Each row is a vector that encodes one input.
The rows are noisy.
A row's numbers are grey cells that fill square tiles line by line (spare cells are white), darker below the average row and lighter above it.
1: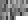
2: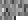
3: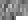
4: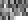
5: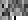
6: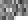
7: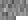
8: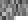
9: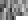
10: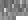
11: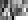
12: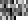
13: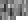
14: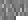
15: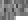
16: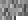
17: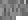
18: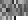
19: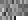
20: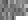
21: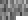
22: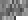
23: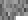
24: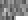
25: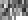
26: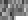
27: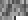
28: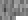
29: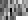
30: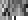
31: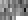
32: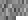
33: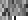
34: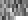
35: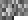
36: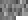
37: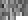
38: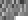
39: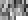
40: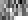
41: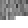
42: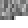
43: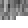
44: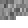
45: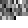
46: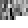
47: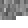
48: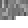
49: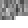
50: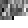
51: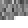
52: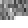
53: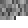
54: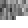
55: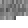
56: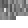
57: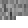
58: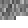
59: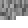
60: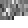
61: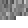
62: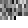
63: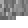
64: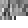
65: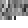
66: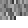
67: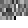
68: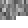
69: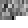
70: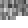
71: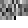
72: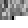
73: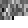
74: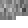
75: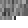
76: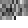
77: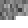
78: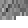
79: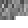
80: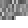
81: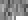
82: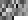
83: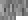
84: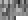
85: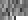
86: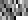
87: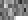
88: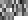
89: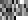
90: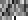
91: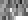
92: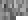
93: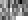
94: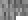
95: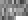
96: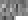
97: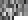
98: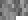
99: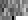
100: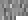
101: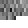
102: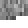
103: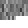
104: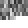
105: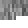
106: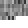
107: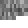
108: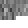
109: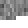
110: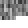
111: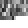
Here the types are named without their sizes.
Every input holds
a point on a circle and a true/false value.
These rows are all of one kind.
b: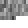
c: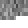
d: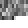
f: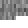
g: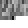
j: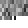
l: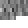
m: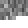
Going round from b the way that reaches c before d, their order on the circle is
b, g, c, m, l, d, f, j.
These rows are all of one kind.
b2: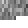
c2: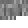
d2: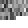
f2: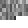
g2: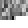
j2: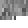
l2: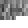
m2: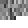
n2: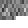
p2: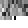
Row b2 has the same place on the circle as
f2 and g2.
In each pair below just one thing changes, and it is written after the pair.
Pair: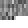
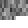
the place on the circle
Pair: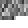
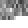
the place on the circle
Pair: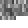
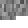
the place on the circle
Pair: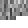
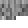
the true/false value
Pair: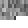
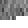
the place on the circle
